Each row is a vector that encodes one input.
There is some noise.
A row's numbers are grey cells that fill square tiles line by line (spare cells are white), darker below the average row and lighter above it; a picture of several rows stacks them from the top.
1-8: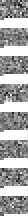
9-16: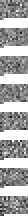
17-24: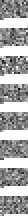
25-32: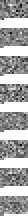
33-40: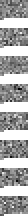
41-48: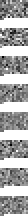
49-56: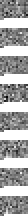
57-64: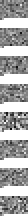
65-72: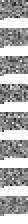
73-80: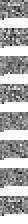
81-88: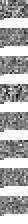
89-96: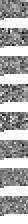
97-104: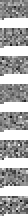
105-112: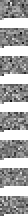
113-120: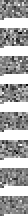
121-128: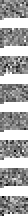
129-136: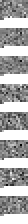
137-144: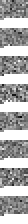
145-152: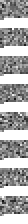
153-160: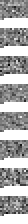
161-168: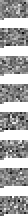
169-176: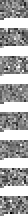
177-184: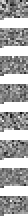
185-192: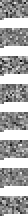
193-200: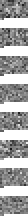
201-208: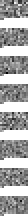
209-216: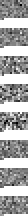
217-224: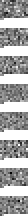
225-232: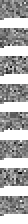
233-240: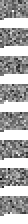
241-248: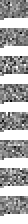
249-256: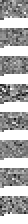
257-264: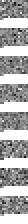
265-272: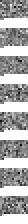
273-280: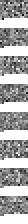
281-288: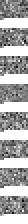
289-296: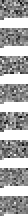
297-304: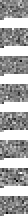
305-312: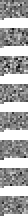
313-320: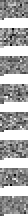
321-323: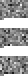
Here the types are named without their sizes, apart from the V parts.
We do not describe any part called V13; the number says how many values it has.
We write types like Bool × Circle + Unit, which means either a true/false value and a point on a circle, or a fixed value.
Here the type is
(Bool × Label + Unit) × (Circle + Unit) + V13 × V13.
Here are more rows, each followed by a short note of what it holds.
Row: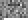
a label and a true/false value
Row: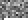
a point on a circle
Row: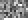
a fixed value
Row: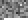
a label and a true/false value
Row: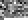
two values of V13
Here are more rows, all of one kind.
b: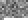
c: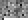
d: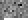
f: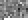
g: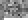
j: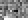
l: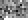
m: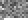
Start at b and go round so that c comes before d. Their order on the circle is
b, g, f, l, c, j, d, m.
